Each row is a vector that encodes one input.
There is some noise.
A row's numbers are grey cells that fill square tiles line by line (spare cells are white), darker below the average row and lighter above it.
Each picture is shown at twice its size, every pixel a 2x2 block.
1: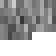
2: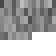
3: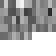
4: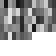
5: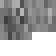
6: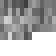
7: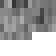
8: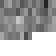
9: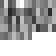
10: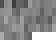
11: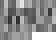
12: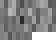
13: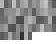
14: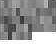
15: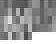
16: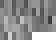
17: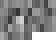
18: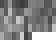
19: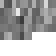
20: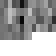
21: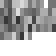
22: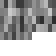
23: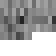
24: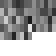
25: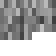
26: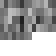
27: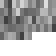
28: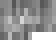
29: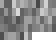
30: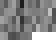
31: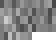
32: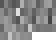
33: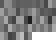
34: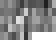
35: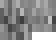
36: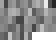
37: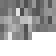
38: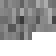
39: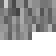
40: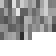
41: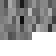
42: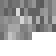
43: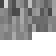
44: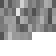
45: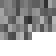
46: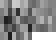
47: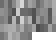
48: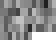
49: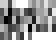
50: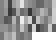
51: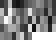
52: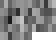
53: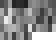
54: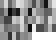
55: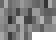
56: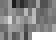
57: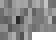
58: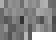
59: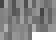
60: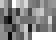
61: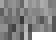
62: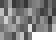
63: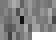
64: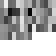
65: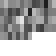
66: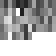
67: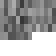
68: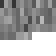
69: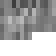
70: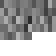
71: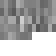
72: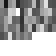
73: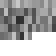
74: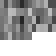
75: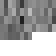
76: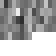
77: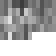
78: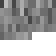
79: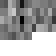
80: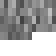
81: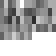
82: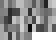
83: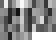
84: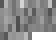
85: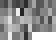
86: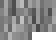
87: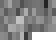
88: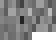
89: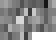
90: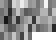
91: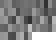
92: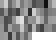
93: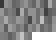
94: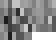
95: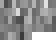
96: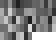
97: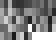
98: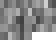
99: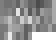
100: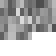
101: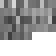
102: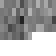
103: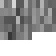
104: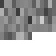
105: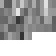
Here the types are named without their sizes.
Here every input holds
a point on a line, together with either a point on a line, or a node of a tree.
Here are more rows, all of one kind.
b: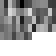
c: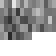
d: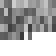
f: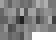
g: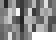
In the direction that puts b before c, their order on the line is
g, d, f, b, c.
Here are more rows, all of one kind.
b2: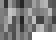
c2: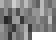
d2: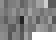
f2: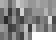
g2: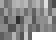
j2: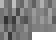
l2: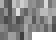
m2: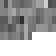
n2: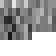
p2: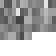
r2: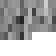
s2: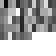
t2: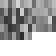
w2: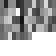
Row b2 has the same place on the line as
d2, f2, m2 and t2.
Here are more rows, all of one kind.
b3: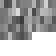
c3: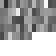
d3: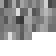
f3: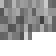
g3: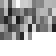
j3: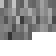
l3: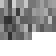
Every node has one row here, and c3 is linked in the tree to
d3.
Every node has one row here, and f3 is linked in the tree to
j3.
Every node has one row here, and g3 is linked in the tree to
b3.
